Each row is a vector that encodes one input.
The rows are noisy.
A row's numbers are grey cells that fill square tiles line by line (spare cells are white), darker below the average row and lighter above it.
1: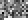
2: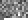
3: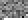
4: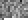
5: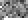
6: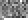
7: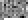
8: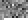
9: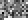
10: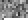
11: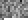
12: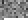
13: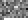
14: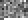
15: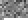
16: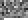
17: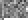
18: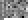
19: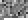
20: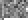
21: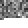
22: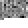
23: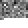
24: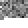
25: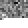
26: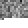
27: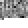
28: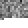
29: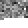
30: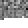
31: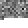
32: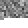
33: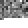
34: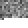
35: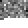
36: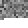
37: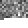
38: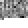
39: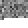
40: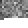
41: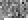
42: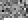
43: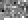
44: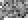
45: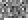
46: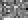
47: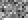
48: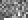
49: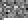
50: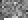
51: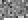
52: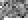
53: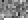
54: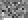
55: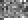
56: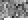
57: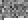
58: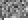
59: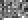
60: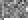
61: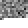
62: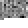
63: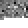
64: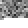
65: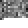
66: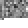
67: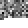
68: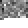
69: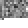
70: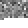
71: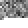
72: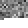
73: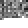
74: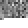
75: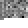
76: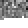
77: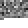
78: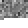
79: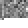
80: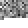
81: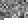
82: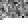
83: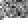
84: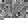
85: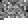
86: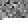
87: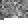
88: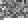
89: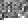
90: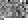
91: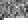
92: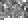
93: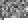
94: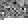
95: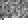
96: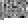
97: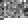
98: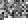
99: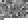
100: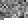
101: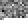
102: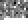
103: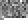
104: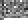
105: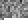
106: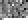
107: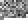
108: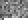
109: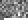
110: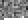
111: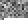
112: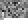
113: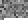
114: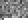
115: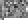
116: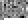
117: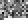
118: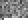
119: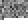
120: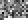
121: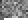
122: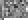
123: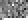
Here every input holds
a list of up to three points on an 11-point line.
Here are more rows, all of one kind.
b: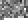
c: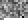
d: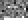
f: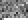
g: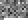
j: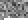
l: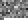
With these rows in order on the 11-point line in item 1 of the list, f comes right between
d and l.
